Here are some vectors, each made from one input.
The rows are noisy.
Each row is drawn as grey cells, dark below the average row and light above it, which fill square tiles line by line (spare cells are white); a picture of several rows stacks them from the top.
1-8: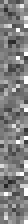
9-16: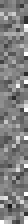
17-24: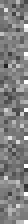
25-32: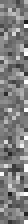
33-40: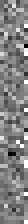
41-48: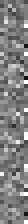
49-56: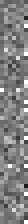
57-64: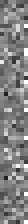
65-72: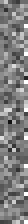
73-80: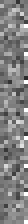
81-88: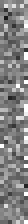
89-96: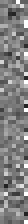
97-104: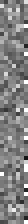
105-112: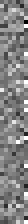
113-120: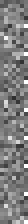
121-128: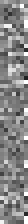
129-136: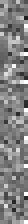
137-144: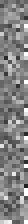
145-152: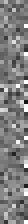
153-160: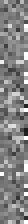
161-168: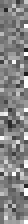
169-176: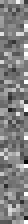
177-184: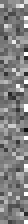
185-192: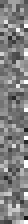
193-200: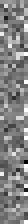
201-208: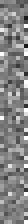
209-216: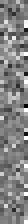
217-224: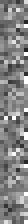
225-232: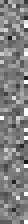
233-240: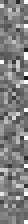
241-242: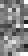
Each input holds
four true/false values.
